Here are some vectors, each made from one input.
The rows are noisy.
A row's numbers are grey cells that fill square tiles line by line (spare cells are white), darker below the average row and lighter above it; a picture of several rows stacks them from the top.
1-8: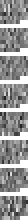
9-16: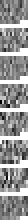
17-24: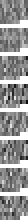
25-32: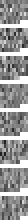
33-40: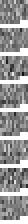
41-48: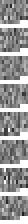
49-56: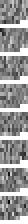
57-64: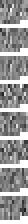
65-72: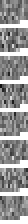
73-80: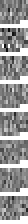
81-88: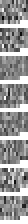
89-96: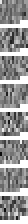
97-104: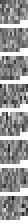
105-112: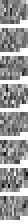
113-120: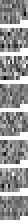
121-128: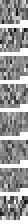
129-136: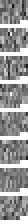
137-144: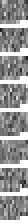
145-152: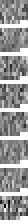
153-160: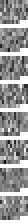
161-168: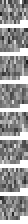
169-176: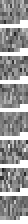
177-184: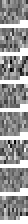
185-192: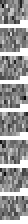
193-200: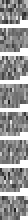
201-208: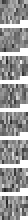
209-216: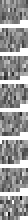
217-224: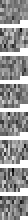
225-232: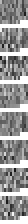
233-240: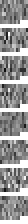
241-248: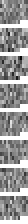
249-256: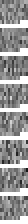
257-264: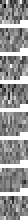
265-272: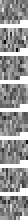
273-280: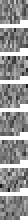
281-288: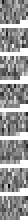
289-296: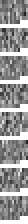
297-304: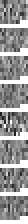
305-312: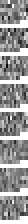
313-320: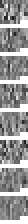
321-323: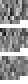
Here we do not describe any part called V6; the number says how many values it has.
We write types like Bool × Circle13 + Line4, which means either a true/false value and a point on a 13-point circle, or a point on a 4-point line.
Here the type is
Circle5 × (Line7 + V6) + List2(Circle9).
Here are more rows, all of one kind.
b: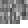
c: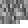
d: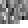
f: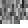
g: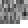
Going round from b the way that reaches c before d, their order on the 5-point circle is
b, c, g, f, d.
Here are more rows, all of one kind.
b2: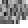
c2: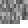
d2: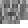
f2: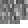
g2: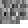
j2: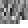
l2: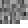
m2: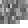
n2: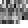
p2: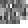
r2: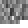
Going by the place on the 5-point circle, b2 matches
g2, m2 and n2.
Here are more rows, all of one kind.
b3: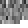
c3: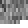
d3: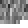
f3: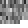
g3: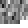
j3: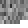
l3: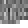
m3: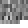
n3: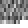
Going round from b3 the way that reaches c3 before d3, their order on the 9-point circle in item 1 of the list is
b3, f3, g3, j3, c3, m3, n3, l3, d3.
